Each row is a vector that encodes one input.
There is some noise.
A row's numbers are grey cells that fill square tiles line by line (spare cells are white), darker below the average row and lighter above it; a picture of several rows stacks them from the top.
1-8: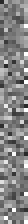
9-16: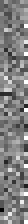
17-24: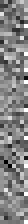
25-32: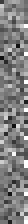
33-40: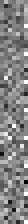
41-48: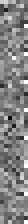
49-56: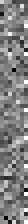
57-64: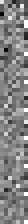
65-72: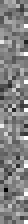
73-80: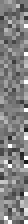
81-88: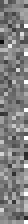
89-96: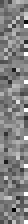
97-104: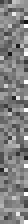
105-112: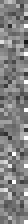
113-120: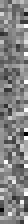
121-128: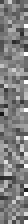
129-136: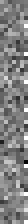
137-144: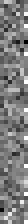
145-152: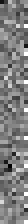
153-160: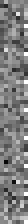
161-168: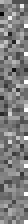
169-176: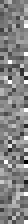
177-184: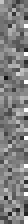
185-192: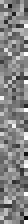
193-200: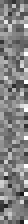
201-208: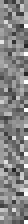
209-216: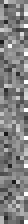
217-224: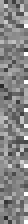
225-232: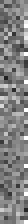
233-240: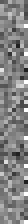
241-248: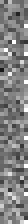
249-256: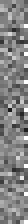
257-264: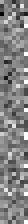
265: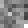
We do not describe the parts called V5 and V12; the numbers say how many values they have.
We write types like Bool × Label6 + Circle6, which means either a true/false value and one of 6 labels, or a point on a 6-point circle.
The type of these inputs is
Bool × V5 + Line13 × V12.
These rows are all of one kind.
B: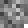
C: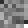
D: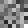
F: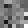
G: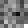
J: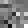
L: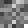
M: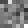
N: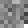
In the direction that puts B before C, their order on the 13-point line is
L, B, N, C, J, F, D, M, G.
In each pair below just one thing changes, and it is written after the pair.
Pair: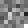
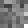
the place on the 13-point line
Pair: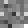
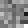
the place on the 13-point line
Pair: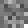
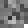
the place on the 13-point line
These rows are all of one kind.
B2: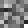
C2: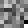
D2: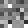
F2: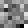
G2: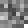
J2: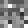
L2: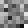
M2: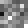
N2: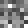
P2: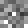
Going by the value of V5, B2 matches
C2, D2, J2 and N2.
